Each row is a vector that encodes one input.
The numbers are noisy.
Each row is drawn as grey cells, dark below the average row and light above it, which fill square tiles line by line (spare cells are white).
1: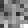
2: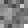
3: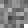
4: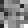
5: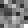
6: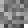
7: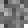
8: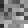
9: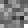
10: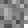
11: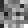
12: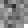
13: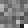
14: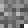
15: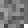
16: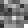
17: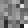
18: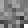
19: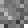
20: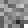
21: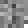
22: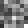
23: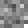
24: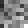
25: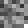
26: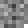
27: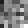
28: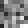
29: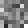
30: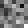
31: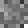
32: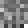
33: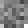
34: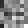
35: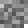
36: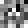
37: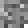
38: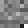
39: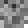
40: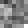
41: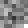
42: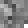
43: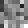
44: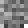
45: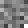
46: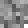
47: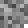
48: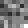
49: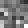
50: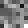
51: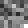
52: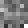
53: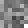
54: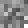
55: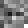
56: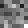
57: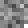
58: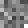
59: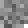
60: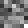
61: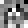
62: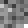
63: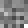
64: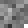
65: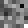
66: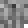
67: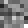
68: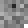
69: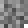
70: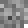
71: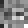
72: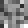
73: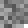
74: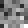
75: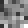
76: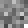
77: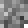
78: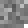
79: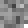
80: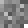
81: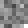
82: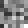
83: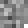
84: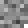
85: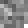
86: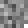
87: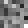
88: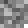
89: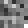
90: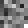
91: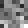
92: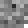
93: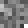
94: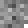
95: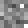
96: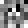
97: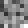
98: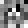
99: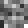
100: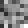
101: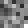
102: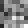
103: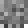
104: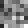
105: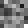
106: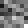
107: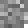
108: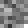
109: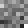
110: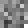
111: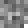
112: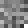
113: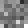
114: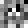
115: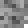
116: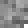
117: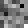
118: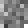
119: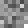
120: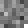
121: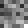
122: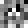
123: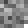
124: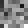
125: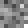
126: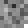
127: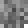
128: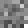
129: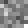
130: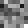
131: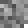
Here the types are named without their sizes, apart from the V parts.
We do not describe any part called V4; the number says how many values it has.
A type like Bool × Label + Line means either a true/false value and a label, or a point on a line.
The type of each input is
List(Bool × Label × V4).
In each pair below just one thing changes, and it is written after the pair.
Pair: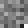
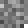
the value of V4 in item 2 of the list
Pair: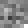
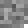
the true/false value in item 2 of the list
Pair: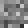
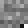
the value of V4 in item 1 of the list
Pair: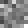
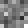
the true/false value in item 1 of the list
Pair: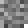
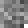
the value of V4 in item 1 of the list
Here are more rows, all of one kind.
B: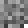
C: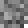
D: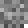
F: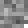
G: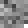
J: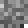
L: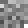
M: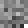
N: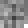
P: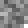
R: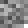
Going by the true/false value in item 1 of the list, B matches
C, D, J and M.
